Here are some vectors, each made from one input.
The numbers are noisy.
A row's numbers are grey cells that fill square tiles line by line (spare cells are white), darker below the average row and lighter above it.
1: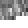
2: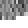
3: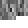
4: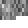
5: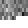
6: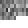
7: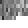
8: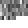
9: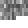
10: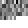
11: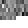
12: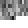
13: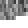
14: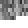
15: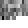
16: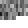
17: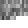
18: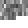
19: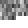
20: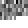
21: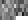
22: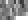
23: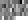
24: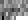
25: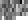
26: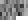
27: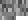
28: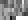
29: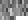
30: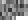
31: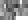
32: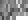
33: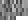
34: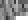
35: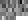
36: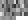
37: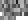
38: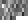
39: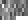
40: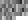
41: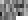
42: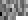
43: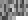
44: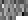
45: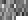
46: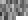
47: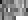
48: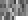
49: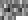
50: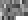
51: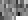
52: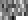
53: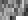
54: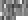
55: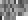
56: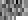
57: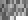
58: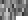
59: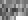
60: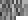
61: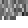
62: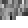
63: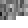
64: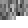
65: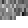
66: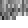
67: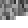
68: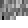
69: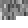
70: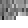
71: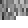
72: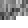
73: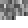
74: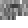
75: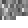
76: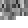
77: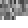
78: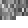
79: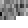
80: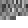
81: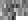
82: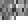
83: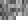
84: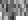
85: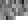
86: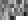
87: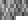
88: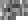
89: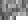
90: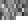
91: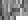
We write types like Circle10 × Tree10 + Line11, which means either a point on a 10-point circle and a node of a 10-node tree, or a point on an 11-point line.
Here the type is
(Bool × Bool × Bool + Line5) × Label5.
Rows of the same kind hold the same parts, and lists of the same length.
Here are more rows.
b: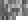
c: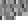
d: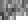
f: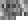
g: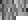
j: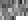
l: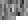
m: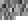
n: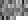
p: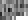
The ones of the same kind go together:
b, c, d, l, n, p
f, g, j, m

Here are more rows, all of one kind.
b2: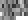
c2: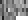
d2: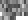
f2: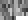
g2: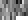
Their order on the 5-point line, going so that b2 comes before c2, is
b2, g2, d2, c2, f2.
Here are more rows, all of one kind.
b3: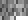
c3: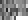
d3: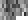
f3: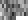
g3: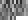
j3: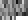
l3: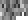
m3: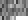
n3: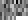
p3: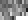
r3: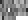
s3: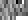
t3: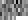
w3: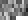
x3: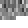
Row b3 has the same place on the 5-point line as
j3, m3, n3 and s3.
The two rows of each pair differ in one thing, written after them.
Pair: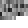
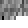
the label
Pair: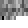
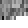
one of the three true/false values
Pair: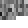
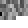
one of the three true/false values
